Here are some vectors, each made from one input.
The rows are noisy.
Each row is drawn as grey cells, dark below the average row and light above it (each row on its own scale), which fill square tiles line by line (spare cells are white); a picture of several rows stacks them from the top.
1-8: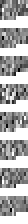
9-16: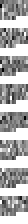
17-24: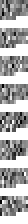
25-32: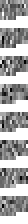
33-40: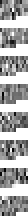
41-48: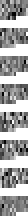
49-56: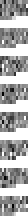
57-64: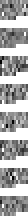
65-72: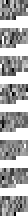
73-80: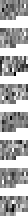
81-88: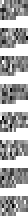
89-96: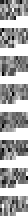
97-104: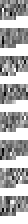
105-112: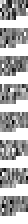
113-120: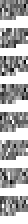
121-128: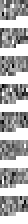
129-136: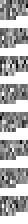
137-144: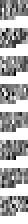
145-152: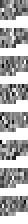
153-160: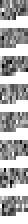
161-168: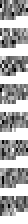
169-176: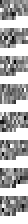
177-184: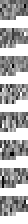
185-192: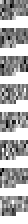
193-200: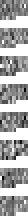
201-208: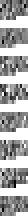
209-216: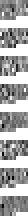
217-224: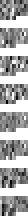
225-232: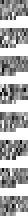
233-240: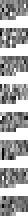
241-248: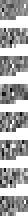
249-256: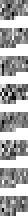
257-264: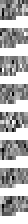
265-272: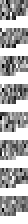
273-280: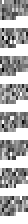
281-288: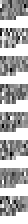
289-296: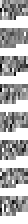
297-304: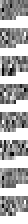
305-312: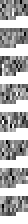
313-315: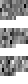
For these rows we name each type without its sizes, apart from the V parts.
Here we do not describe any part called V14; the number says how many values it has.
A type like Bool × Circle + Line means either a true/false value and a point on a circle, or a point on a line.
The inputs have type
(Bool × Bool × Bool + V14) × Circle.
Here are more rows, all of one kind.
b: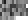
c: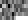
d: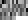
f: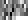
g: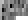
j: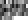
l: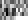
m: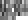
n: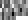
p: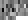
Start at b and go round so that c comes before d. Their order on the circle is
b, j, m, g, n, c, l, p, f, d.
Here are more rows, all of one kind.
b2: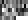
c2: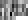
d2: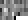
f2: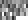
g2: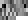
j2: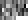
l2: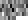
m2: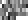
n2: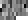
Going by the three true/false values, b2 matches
d2 and j2.
